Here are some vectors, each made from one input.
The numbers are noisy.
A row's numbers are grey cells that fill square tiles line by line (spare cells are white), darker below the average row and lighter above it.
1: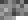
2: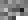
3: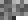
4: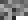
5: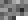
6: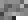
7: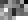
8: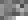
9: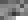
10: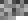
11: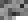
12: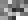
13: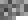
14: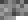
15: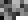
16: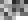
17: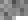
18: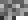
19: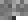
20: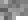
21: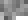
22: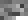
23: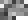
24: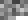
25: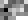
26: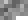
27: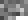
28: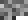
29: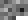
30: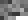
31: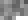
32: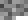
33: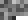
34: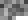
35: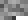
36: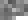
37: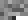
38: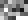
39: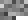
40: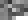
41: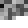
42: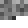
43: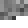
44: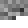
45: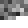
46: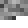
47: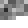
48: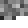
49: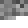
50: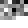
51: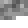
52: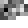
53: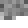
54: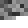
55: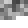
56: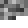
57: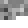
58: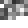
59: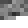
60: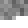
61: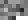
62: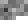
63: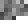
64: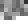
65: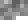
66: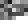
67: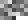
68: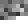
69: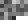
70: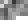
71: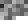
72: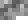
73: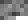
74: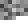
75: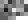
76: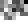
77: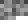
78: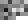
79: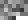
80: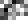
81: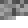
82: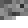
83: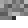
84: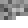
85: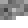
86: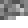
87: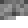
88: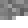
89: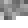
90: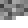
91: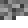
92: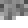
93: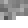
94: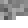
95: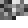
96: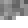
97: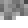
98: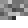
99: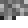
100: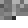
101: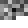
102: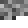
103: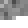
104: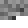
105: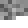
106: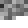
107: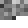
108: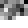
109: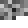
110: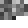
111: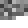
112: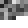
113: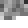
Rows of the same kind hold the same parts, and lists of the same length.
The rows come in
2 kinds.
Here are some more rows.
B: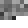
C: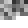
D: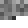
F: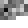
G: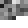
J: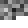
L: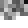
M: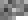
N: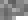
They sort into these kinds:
B, C, D, F, G, L, M, N
J

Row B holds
a node of an 8-node tree and a true/false value.
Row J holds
a point on a 5-point line and a true/false value.
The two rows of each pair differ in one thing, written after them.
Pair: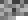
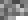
the place on the 5-point line
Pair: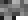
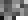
the place on the 5-point line
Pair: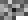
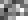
the true/false value
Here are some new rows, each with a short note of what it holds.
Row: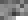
a point on a 5-point line and a true/false value
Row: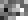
a point on a 5-point line and a true/false value
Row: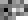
a node of an 8-node tree and a true/false value
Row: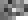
a node of an 8-node tree and a true/false value
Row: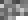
a point on a 5-point line and a true/false value
